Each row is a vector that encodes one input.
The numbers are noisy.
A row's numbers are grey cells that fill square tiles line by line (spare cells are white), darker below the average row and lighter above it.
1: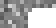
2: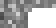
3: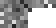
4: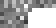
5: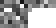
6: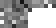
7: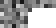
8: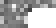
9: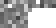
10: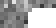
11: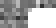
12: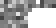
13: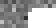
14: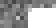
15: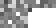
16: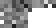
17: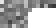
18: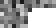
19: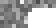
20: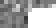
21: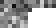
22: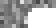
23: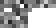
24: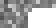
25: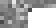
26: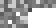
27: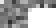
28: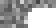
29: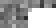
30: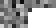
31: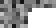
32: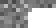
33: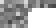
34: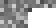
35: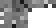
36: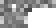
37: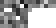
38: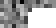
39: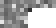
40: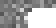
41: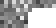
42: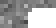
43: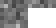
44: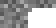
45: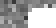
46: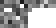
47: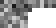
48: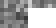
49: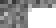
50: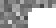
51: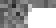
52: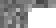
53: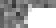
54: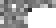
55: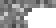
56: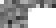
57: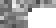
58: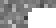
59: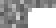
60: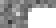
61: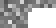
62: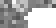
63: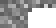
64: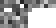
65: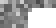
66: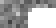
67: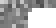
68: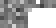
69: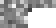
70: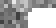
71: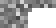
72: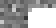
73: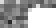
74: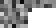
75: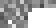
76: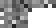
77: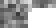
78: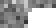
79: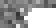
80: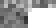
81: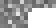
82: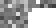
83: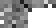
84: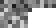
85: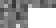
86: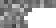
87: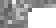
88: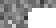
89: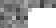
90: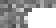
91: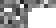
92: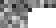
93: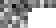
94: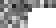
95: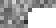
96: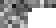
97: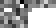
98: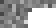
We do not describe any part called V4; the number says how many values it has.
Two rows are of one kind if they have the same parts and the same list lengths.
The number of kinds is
3.
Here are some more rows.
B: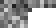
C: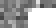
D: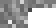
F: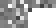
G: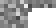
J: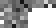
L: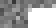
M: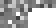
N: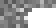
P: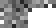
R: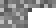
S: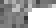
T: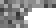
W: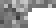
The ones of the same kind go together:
B, J, P
C, D, L, S
F, G, M, N, R, T, W

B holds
a value of V4.
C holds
two labels (each one of 5) and a true/false value.
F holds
one of 5 labels, a point on a 5-point line and a true/false value.
